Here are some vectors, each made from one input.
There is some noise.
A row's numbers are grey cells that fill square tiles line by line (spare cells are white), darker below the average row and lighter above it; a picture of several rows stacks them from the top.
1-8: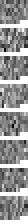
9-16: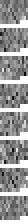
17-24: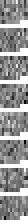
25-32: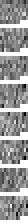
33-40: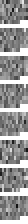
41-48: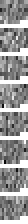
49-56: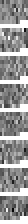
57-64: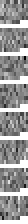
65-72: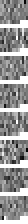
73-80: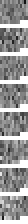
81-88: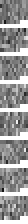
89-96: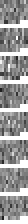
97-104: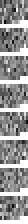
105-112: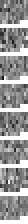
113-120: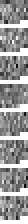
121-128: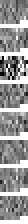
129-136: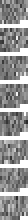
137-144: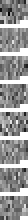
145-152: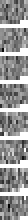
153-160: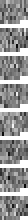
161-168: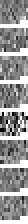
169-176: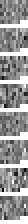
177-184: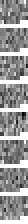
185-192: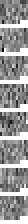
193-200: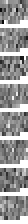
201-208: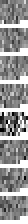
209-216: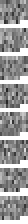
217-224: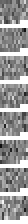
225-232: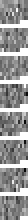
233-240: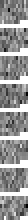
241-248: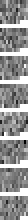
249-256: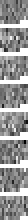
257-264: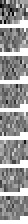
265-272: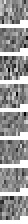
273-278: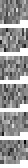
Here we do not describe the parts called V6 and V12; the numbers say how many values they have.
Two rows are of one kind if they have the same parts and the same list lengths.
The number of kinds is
2.
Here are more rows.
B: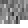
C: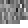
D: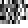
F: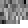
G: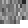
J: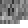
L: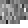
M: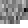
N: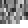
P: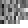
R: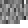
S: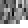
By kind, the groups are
B, C, F, G, J, L, M, N, P, R, S
D

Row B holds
a point on a 10-point circle, a true/false value, a value of V6 and a value of V12.
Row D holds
a fixed value.
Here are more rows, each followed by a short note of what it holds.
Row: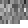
a point on a 10-point circle, a true/false value, a value of V6 and a value of V12
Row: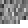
a point on a 10-point circle, a true/false value, a value of V6 and a value of V12
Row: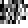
a fixed value
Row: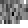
a point on a 10-point circle, a true/false value, a value of V6 and a value of V12
